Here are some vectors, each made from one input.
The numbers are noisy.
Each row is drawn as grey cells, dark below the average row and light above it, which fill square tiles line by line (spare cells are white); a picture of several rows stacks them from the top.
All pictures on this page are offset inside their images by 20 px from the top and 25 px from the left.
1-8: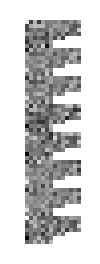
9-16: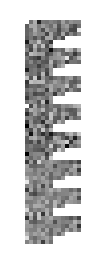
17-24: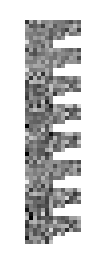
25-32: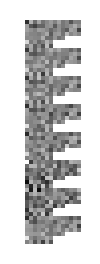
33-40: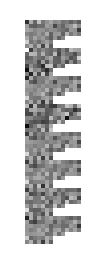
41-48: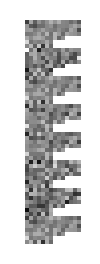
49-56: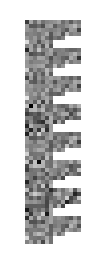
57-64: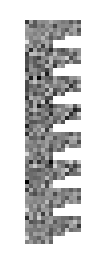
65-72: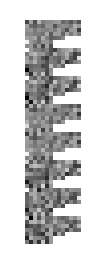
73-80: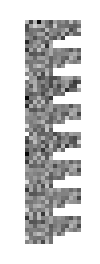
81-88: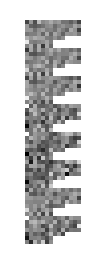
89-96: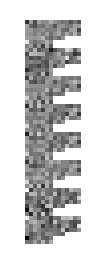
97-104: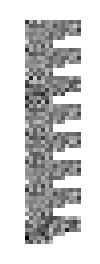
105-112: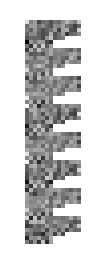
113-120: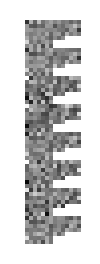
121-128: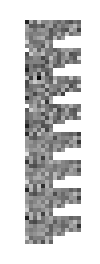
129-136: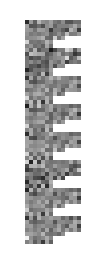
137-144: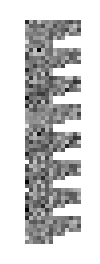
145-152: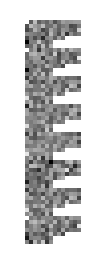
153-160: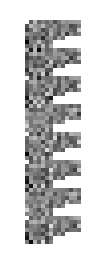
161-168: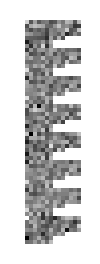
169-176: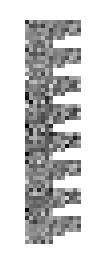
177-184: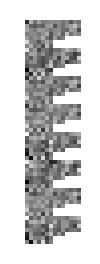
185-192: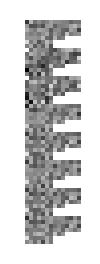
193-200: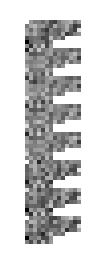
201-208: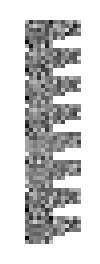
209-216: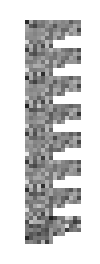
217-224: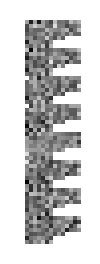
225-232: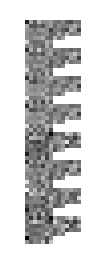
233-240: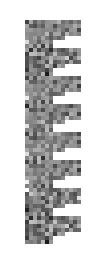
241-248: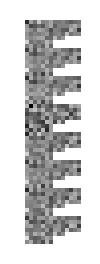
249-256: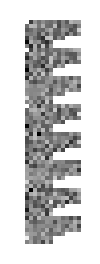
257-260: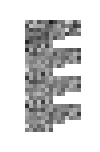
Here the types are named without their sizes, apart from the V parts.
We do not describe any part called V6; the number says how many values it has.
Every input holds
either four true/false values and a value of V6, or a list of points on a line.
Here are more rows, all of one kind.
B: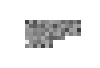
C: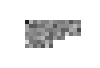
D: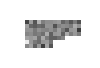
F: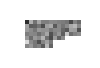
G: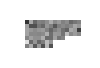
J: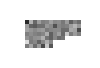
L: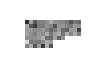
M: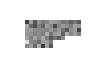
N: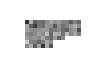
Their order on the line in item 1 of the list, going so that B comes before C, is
D, B, M, L, N, G, J, C, F.
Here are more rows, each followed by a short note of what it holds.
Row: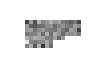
a list of one item
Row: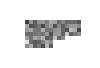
the empty list
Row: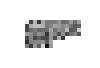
four true/false values and a value of V6
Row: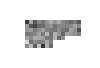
a list of one item
